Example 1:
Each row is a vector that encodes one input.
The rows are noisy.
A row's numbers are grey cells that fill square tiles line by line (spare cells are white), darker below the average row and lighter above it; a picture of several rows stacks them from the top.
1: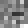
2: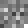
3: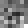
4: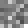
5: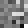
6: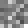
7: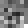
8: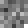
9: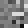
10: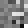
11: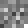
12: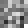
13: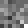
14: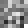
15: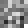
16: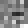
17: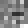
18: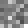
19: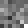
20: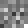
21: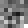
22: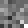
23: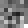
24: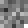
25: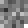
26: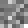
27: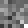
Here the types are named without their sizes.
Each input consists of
three true/false values.
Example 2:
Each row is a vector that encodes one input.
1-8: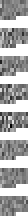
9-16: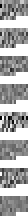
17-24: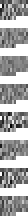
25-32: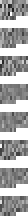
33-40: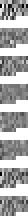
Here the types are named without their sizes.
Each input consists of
three true/false values.
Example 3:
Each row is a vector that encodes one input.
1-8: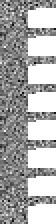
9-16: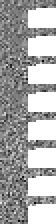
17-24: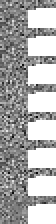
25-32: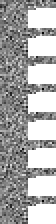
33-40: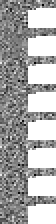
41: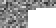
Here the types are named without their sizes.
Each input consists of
a node of a tree.
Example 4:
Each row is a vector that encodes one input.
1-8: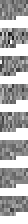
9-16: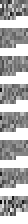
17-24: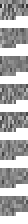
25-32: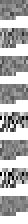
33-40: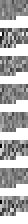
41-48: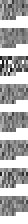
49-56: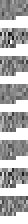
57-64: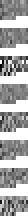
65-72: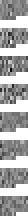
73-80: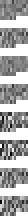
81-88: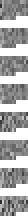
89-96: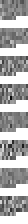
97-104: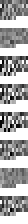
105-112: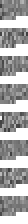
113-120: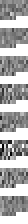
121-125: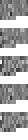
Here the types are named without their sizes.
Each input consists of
three true/false values.
